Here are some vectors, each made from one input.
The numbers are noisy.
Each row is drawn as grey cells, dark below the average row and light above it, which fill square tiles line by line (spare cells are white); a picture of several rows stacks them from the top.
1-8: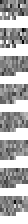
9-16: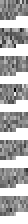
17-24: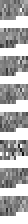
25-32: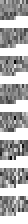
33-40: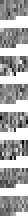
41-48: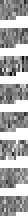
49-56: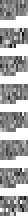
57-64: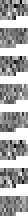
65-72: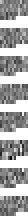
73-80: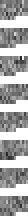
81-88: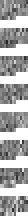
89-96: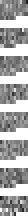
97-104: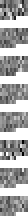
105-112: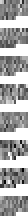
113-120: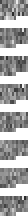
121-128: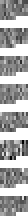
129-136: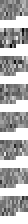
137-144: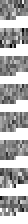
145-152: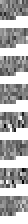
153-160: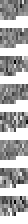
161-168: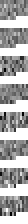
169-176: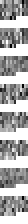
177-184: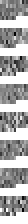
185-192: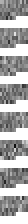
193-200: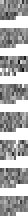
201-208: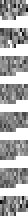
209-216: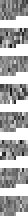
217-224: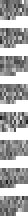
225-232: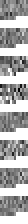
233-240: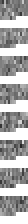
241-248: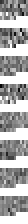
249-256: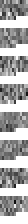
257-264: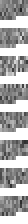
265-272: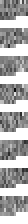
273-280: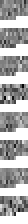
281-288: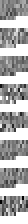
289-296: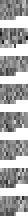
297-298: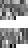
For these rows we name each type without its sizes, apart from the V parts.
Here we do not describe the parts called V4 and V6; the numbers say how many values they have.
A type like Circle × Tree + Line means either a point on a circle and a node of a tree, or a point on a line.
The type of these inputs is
(Circle × (Tree + V4) + V6) × Line.
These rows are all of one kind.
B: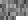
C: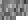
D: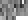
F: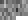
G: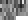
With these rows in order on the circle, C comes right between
B and G.
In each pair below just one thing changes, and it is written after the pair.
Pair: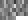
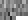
the node of the tree
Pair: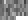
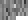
the place on the line
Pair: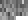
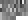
the place on the line
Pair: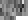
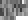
the place on the circle
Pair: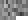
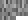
the place on the circle
